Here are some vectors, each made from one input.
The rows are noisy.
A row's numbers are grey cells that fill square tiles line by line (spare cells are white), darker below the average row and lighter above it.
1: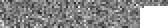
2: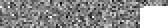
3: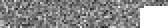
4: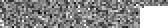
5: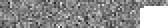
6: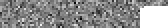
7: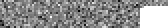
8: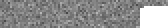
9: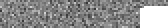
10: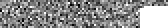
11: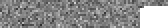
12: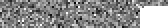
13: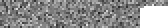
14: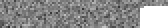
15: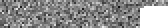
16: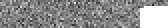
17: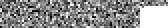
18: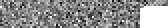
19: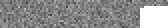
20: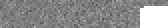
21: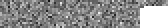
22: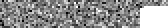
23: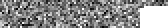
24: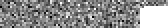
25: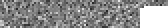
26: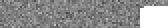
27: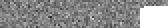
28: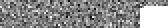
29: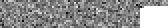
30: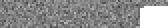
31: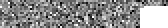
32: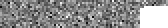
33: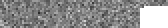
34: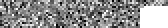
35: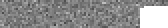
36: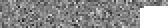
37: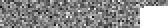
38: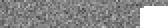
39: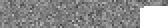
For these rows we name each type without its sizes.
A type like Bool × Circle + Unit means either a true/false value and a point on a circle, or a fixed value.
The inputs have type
Bool × Line × Line.
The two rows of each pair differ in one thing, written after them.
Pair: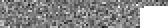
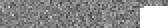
the place on one of the two lines
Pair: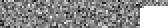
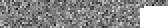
the true/false value
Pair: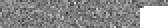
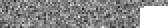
the true/false value
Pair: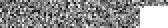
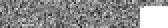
the true/false value
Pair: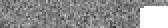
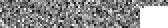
the true/false value
